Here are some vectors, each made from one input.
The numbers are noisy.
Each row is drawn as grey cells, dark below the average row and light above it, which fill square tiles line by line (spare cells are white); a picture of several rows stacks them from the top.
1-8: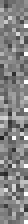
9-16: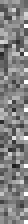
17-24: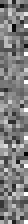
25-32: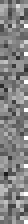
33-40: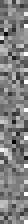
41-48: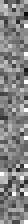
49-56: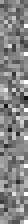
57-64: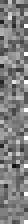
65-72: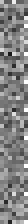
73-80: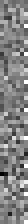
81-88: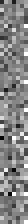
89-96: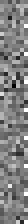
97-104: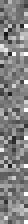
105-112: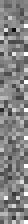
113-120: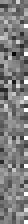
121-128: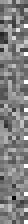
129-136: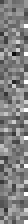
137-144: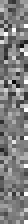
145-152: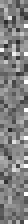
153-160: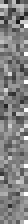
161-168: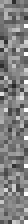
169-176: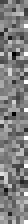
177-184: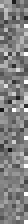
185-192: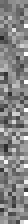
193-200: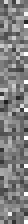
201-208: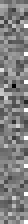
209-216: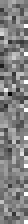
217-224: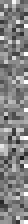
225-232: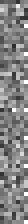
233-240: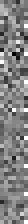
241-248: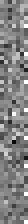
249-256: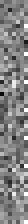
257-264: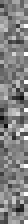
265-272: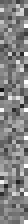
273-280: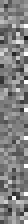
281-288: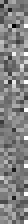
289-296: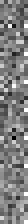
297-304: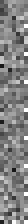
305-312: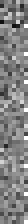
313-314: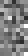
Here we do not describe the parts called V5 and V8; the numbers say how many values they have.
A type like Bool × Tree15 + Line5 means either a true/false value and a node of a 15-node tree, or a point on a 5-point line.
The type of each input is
(Circle6 + V5) × V8 + List2(Circle11).
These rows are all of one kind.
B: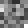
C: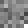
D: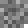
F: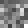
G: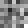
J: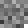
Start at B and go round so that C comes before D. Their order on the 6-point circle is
B, C, F, G, J, D.
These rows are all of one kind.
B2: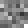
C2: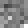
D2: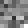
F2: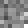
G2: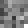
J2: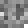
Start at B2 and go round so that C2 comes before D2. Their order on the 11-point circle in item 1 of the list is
B2, C2, J2, F2, G2, D2.
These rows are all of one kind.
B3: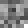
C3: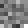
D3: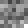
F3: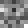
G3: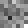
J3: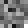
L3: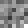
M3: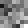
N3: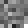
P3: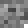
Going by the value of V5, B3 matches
C3, D3 and F3.
